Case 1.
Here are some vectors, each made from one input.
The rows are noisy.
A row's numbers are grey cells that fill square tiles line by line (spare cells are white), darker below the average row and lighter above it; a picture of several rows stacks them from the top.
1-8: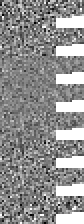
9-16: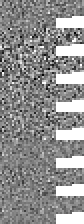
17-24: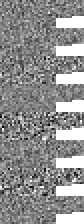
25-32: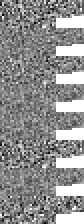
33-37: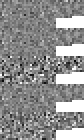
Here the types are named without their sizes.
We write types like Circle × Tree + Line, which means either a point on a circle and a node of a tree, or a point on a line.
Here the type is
Line.
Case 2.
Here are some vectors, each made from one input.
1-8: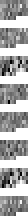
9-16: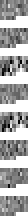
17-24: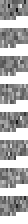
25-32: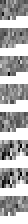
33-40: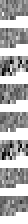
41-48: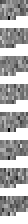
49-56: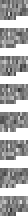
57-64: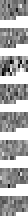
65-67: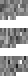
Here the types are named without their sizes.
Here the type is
Bool × Bool × Bool × Bool + Unit.
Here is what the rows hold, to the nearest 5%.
About 15% of them hold a fixed value. The rest hold four true/false values.
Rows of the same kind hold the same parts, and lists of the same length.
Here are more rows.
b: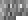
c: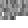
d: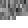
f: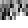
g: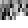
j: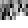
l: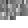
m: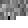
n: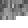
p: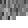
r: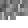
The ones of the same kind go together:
b, c, d, l, m, n, p, r
f, g, j

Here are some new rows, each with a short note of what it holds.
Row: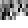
a fixed value
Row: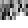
a fixed value
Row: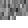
four true/false values
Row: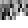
a fixed value
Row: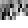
a fixed value
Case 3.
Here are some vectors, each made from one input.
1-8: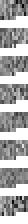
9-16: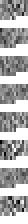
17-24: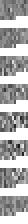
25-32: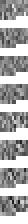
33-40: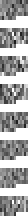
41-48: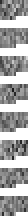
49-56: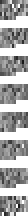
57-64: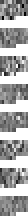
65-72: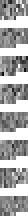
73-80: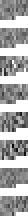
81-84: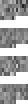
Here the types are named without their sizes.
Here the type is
Tree.
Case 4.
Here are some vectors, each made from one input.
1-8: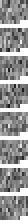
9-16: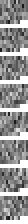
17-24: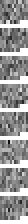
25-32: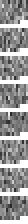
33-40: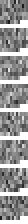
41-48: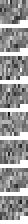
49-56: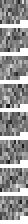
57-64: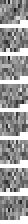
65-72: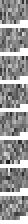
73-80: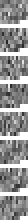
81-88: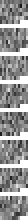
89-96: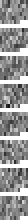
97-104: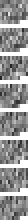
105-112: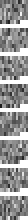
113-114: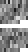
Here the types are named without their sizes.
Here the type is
Bool × Bool × Bool × Bool × Bool.
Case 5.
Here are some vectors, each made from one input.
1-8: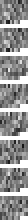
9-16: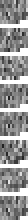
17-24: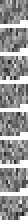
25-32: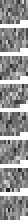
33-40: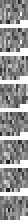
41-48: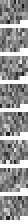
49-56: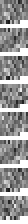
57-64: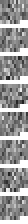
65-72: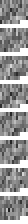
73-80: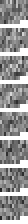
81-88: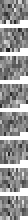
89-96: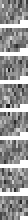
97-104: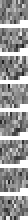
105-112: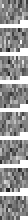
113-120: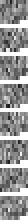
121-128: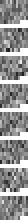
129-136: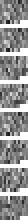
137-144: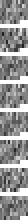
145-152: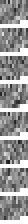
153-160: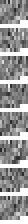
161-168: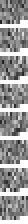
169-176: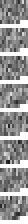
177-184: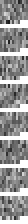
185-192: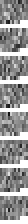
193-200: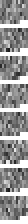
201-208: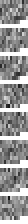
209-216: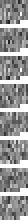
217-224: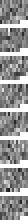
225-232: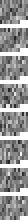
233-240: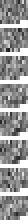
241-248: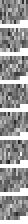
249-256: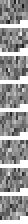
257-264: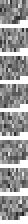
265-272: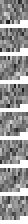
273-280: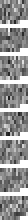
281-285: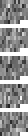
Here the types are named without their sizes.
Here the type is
Bool × Bool × Bool × Bool × Bool.
